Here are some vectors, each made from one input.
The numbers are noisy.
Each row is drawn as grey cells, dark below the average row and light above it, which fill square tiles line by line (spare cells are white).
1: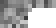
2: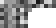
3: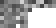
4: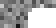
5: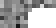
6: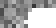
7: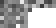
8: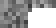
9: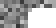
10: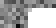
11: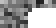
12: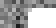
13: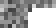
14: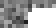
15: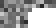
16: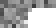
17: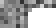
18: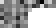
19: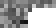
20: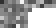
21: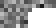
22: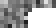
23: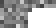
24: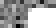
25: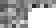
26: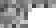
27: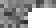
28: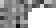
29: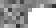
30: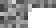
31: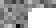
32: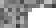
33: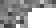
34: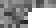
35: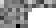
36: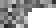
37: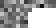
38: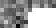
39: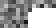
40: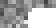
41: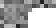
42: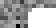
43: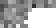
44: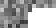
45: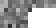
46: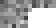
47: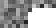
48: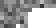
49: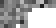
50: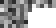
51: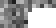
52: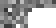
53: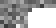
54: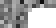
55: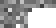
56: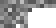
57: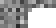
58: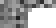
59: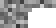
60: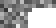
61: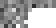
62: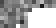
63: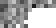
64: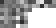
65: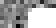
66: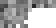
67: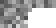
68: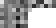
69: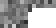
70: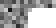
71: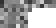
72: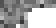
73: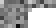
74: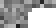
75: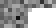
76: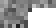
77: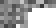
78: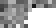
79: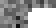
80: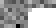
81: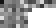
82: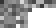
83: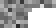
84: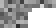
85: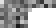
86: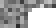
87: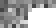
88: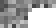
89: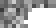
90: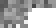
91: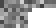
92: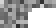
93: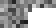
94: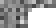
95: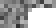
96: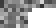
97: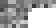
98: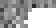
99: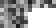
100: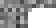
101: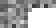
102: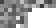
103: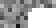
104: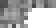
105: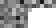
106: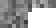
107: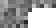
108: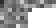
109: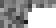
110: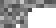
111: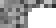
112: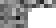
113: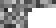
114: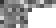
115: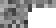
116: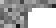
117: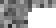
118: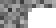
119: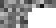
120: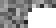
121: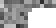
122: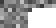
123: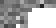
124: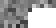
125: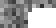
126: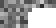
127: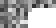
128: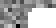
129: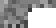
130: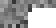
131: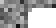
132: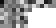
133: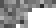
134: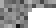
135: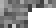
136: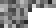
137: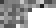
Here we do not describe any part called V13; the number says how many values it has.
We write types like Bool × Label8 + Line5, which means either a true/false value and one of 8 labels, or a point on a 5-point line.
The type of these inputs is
Bool × (Line11 + V13).
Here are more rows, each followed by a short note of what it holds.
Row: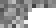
a point on an 11-point line and a true/false value
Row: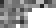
a point on an 11-point line and a true/false value
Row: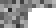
a true/false value and a value of V13
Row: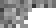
a point on an 11-point line and a true/false value
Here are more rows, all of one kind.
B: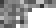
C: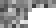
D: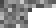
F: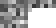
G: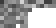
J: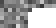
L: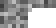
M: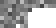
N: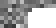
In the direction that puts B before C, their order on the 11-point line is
B, N, M, G, C, D, J, F, L.
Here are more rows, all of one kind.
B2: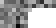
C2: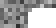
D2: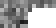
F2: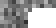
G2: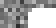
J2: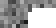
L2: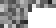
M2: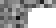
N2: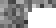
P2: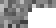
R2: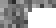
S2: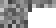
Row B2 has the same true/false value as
C2, G2 and M2.
